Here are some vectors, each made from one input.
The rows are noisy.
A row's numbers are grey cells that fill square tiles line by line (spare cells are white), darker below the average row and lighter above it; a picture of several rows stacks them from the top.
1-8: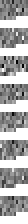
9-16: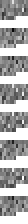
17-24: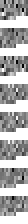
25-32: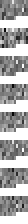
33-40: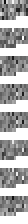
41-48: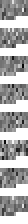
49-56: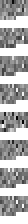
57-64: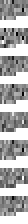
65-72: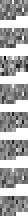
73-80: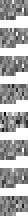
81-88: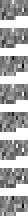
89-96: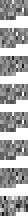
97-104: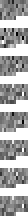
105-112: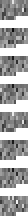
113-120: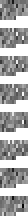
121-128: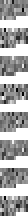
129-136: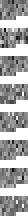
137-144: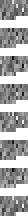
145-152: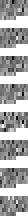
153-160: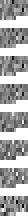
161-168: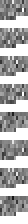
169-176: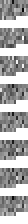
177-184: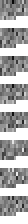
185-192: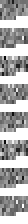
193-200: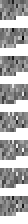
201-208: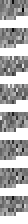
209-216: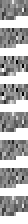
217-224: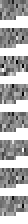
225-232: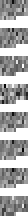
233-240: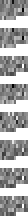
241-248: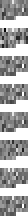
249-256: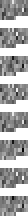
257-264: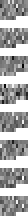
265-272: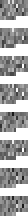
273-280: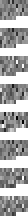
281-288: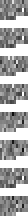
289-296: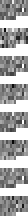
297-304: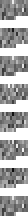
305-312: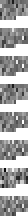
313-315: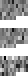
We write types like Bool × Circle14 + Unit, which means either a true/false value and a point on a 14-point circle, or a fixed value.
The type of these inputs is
Bool × (Circle18 + Unit).
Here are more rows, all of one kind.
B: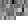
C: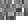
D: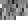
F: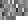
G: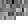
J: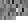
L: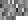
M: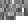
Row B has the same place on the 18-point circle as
F and L.
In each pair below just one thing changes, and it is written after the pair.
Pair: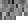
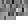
the place on the 18-point circle
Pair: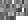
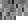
the true/false value
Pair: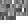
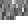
the place on the 18-point circle
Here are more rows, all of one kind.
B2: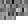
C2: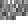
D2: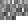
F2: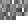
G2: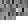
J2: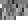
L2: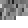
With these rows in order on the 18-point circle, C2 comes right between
B2 and D2.
